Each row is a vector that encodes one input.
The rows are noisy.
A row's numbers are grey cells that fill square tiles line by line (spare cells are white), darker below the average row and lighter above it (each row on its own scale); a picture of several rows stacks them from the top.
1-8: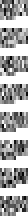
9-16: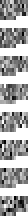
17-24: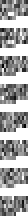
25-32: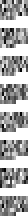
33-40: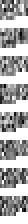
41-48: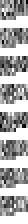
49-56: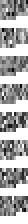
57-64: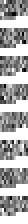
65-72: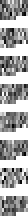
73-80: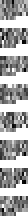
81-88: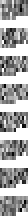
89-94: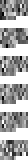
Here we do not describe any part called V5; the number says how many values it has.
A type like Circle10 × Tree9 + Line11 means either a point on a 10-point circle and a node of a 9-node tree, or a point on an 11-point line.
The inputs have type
(Bool × Bool × Bool + Label6) × V5.
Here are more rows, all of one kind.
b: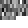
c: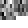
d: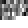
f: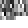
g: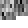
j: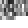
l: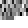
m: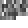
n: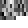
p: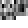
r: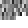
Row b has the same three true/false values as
c, m and n.
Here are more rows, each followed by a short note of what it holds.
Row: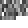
three true/false values and a value of V5
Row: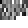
three true/false values and a value of V5
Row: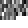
three true/false values and a value of V5
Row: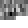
three true/false values and a value of V5
